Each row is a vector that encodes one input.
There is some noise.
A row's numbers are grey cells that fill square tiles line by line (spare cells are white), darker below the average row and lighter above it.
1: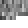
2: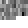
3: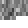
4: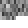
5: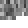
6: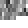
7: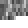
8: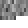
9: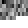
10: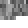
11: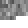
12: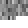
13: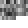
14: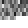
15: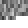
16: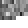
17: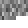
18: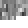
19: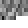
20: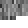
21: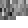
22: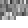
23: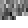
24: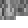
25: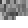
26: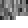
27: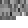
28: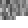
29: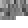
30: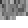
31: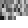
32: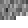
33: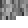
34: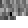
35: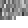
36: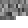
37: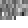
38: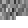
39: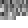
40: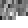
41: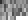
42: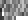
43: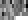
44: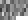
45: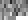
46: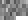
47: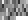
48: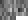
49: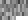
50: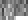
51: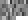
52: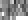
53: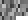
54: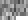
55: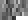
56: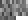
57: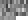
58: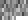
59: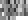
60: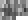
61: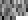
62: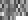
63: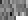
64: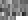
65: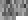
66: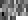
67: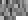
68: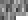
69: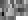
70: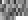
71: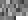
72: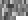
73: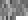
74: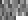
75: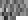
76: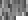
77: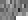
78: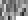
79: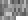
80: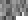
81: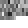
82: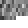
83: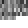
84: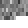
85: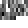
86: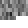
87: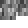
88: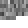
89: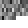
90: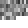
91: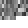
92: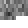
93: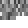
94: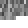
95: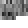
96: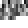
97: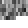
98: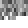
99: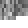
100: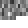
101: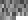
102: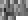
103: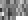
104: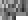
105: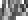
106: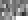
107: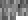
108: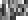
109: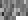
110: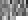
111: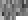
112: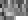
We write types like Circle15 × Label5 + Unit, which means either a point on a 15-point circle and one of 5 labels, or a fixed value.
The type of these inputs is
List2(Line7).
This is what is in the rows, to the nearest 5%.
All of them are lists of up to two points on a 7-point line: about 5% are empty, 40% hold one and 55% two.
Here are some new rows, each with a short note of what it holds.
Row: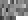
a list of two items
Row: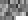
a list of one item
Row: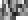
the empty list
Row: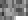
a list of two items
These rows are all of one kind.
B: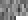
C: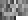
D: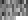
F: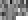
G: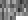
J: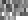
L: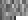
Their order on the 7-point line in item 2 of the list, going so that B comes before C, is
D, G, J, F, L, B, C.
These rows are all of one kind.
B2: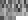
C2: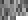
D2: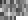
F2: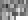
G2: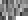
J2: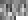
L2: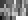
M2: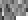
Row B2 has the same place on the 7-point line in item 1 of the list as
J2 and L2.
